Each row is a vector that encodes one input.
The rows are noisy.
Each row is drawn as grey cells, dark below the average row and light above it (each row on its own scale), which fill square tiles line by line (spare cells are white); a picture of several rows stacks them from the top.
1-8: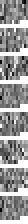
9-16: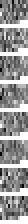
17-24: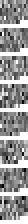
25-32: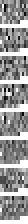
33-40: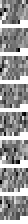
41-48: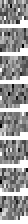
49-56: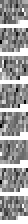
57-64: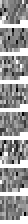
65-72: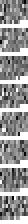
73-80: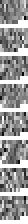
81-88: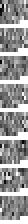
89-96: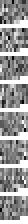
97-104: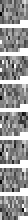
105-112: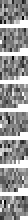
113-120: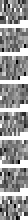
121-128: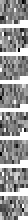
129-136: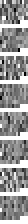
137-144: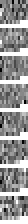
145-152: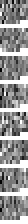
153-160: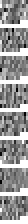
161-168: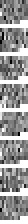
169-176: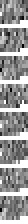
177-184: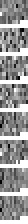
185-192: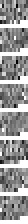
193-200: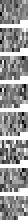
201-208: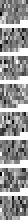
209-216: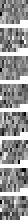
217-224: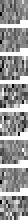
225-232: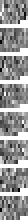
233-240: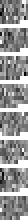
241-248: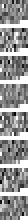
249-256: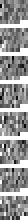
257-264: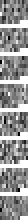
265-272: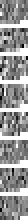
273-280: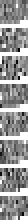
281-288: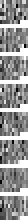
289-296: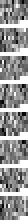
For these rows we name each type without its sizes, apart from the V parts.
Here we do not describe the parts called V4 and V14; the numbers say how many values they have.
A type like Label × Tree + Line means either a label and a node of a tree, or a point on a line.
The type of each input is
Bool × (Circle + V14) × V4.
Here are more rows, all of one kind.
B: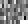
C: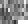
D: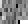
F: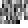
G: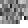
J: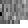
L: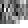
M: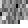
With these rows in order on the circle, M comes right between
D and J.
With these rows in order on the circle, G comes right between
B and C.
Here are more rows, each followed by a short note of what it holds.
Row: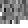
a true/false value, a value of V4 and a value of V14
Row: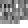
a true/false value, a value of V4 and a value of V14
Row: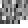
a point on a circle, a true/false value and a value of V4
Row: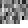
a true/false value, a value of V4 and a value of V14
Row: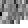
a point on a circle, a true/false value and a value of V4
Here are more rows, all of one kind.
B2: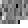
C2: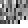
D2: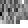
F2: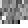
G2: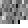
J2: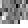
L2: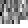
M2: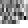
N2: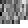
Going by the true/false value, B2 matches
C2 and J2.
